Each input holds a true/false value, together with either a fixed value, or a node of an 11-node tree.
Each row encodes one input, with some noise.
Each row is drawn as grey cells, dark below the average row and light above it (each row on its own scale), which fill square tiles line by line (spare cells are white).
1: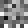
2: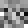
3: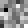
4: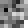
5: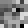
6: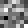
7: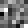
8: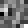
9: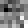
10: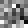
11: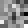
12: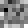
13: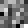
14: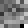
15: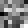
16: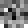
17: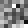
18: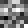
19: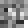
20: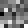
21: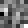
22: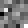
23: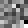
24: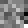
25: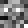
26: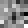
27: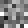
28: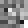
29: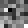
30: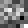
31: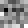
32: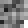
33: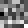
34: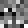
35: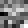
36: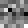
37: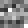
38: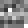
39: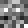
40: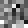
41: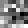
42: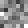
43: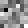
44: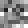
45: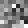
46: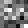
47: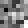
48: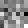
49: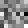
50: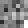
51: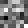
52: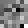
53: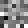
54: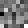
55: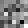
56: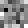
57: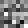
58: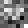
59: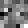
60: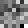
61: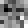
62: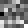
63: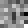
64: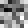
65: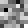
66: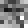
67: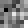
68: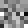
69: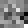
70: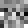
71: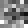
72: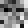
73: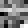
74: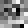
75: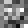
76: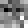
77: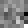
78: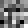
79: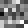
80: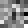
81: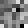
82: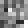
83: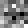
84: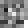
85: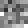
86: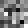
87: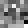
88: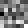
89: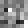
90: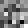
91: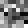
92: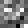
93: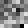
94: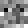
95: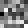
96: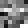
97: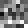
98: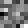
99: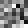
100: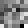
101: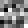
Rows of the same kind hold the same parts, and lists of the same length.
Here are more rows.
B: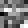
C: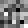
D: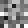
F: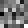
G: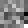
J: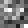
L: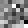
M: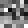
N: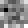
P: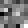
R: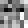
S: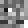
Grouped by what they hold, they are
B, C, F, G, J, L, M, N, P, R, S
D

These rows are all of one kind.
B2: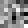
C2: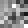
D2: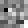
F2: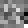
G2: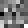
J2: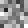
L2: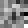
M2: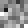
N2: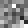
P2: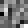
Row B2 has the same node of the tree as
C2, J2, L2 and M2.
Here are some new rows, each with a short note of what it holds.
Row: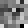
a node of an 11-node tree and a true/false value
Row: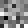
a true/false value
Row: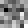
a node of an 11-node tree and a true/false value
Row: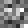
a node of an 11-node tree and a true/false value
